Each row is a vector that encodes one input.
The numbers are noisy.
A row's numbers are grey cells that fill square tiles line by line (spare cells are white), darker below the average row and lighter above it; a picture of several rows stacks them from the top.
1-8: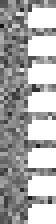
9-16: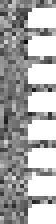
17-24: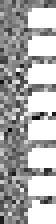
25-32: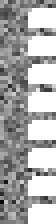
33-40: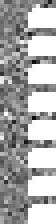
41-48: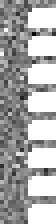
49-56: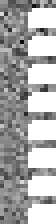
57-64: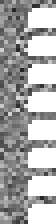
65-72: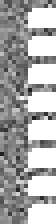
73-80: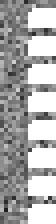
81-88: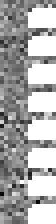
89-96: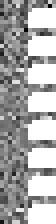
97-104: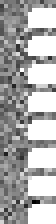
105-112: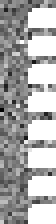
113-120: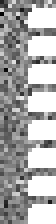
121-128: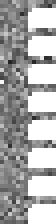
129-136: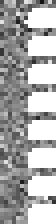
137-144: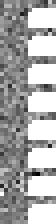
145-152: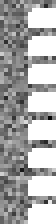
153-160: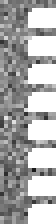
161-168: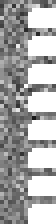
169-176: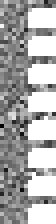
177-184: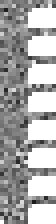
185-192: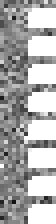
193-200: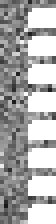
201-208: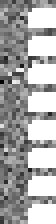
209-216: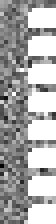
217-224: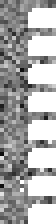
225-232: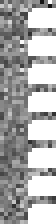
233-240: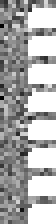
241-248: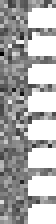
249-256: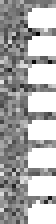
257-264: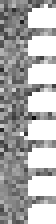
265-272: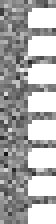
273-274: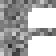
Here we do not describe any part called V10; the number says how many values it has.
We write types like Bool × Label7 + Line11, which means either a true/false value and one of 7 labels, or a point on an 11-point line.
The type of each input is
Label9 × Label9 + Line6 + V10 × V10.
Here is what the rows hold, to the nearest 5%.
About 30% of them hold two labels (each one of 9). About 20% of them hold a point on a 6-point line. The rest hold two values of V10.
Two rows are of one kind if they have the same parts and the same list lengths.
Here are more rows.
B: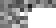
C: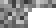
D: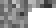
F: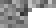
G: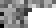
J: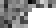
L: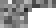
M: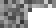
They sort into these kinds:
B, C
D, F, L, M
G, J

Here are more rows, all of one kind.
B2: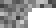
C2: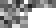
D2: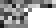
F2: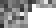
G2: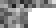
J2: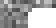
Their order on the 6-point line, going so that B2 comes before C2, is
G2, D2, J2, B2, F2, C2.
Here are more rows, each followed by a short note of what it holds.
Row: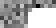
two labels (each one of 9)
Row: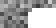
two values of V10
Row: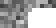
a point on a 6-point line
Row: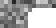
a point on a 6-point line
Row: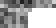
a point on a 6-point line
